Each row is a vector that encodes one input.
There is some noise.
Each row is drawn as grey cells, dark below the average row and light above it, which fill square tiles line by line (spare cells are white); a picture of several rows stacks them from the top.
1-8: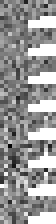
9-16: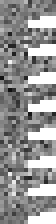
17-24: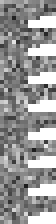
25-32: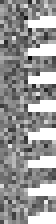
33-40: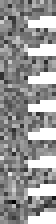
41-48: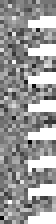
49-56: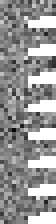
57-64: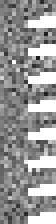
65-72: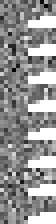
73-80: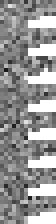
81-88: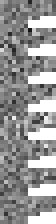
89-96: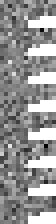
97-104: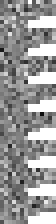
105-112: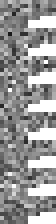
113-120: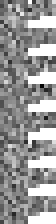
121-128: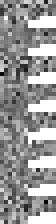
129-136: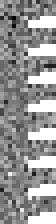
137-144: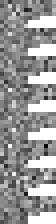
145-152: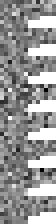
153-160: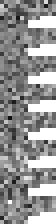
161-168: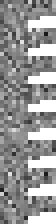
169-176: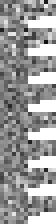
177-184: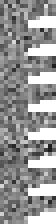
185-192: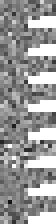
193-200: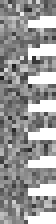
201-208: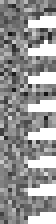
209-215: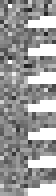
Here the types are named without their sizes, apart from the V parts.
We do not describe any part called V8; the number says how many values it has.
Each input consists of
a value of V8, together with a list of items, each a label and a point on a line.
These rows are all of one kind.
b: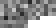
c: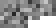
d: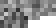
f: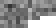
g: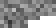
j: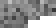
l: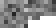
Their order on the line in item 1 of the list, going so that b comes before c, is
g, f, l, d, b, j, c.
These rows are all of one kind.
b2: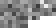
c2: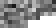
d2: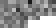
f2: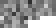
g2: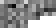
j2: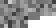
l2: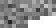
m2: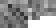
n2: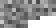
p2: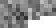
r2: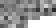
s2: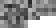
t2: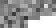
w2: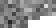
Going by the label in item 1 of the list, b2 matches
l2, n2 and w2.
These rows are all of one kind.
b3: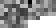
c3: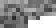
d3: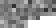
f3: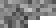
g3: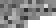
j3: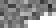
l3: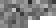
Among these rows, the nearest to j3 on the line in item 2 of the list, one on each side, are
d3 and l3.
